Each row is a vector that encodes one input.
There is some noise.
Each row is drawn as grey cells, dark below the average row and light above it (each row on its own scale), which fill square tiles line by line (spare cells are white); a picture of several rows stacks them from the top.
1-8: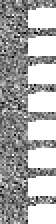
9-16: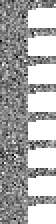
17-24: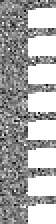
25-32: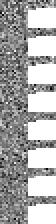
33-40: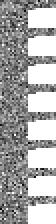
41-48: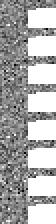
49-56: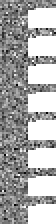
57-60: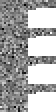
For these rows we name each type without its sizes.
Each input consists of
a label, together with either a fixed value, or three true/false values.
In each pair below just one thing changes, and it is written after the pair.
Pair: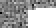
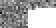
one of the three true/false values
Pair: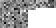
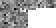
one of the three true/false values
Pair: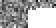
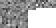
the label
